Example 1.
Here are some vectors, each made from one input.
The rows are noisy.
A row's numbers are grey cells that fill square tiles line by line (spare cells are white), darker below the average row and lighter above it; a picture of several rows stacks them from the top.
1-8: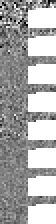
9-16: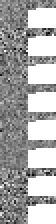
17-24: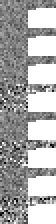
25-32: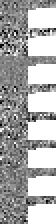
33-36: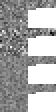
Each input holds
a point on an 8-point line.
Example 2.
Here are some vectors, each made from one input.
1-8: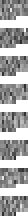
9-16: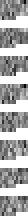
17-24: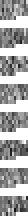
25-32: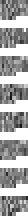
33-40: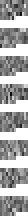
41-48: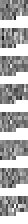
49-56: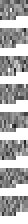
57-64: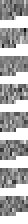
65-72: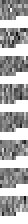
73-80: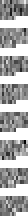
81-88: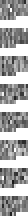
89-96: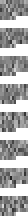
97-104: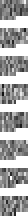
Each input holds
a point on an 11-point circle.
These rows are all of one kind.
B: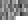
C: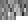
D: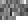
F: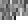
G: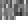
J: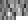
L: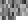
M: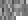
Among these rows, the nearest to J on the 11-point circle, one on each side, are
C and F.
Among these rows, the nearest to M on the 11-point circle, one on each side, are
D and L.
